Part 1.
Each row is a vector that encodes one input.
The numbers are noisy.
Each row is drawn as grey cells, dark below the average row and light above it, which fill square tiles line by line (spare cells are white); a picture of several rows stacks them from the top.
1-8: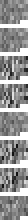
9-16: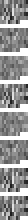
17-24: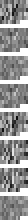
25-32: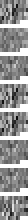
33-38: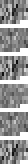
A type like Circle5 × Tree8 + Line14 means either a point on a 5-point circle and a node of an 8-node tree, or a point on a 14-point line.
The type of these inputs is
Line4.
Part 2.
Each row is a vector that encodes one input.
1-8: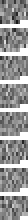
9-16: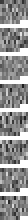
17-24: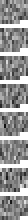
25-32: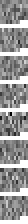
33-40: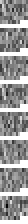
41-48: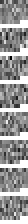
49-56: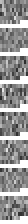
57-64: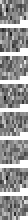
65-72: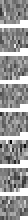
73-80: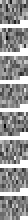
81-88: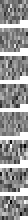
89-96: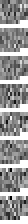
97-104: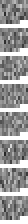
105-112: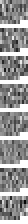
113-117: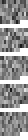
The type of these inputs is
Tree18.
